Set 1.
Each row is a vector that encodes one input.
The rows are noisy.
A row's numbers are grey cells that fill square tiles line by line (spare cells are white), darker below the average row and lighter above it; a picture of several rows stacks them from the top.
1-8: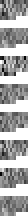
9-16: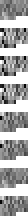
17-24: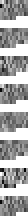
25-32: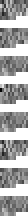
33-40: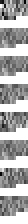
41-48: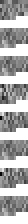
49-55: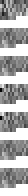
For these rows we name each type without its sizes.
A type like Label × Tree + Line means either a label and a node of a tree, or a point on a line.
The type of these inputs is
Line.
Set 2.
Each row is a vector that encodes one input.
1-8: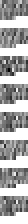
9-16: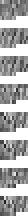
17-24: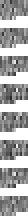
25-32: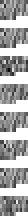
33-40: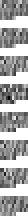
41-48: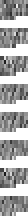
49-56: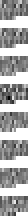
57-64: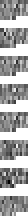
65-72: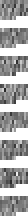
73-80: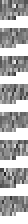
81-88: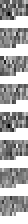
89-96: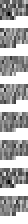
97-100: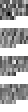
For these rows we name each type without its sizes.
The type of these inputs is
Line.
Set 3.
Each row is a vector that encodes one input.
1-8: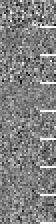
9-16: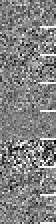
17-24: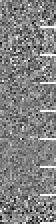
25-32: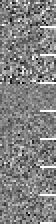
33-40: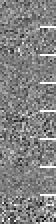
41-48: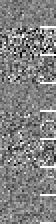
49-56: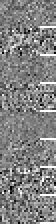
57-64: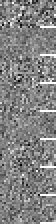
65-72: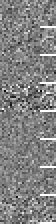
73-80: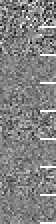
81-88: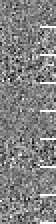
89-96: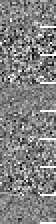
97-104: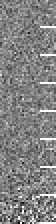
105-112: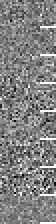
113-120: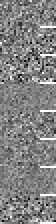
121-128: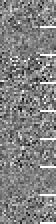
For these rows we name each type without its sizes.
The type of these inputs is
Tree + Unit.
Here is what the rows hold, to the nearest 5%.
About 5% of them hold a fixed value. The rest hold a node of a tree.
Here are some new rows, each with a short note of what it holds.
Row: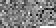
a fixed value
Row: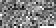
a fixed value
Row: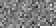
a node of a tree
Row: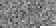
a node of a tree
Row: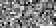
a node of a tree
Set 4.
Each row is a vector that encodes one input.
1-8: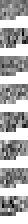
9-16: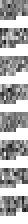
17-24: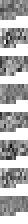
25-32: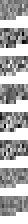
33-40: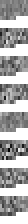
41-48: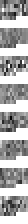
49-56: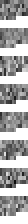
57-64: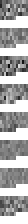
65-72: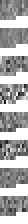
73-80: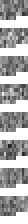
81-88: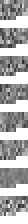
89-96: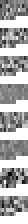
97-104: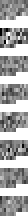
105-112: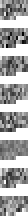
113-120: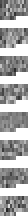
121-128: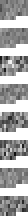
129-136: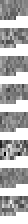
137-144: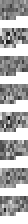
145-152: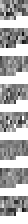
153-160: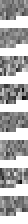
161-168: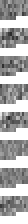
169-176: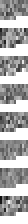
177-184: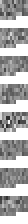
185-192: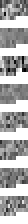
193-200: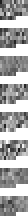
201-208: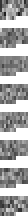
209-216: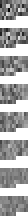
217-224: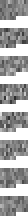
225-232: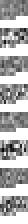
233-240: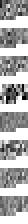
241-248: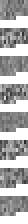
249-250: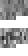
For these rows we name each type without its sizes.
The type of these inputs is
Bool × Bool × Bool.
